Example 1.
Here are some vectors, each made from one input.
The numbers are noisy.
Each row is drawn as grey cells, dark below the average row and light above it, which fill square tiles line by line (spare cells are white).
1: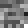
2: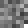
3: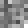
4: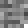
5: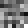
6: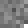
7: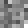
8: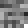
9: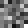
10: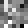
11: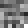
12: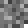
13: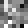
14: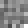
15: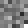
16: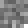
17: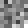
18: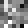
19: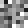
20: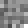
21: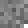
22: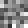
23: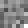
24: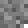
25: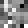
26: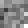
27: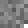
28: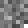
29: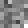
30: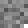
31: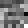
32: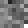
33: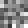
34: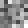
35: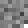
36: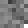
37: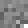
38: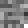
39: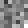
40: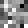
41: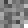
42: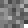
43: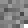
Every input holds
a list of up to two points on a 4-point line.
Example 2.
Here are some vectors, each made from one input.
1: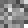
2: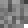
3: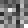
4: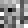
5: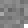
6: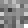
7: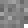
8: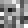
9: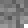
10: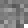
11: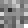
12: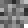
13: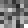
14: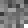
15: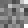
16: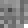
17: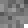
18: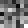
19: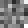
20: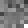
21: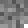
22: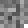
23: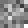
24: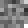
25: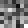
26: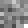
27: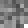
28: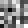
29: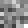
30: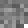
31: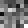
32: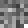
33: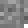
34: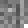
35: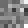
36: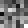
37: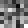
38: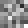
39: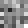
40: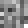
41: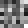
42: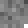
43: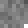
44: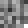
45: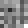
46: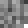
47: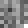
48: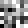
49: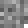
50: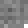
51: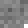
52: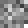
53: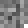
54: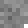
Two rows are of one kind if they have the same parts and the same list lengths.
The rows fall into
2 kinds.
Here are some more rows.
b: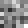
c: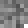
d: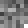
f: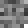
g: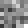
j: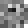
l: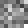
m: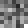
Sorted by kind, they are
b, c, d, f, g, j, m
l

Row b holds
a node of a 7-node tree and a true/false value.
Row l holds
a fixed value.
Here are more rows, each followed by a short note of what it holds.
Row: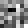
a node of a 7-node tree and a true/false value
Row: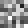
a fixed value
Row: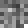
a node of a 7-node tree and a true/false value
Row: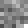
a node of a 7-node tree and a true/false value
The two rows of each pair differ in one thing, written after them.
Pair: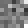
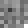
the true/false value
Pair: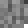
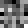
the true/false value
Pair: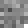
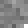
the node of the tree
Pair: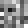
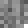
the node of the tree
